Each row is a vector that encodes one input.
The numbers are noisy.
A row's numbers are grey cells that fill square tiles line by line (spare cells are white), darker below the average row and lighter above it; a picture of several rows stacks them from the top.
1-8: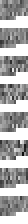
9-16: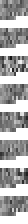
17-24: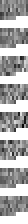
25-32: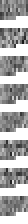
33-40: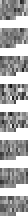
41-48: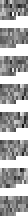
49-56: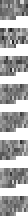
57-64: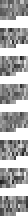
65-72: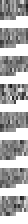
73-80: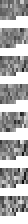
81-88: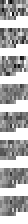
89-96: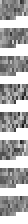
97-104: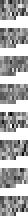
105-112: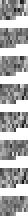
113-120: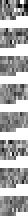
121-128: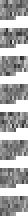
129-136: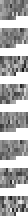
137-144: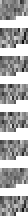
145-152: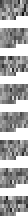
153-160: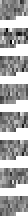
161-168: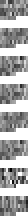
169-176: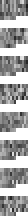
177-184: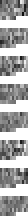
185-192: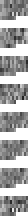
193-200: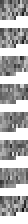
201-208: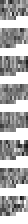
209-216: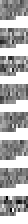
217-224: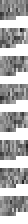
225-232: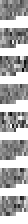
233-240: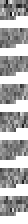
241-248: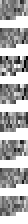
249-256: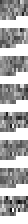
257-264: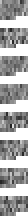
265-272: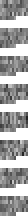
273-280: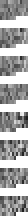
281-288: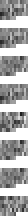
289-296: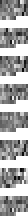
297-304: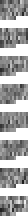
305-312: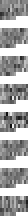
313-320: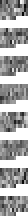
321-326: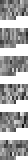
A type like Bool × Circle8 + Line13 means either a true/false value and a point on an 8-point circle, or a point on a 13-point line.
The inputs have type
Line8.
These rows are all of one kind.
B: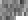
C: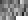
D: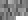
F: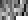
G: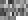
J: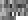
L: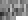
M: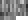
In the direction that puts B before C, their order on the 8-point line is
J, B, D, L, M, G, C, F.
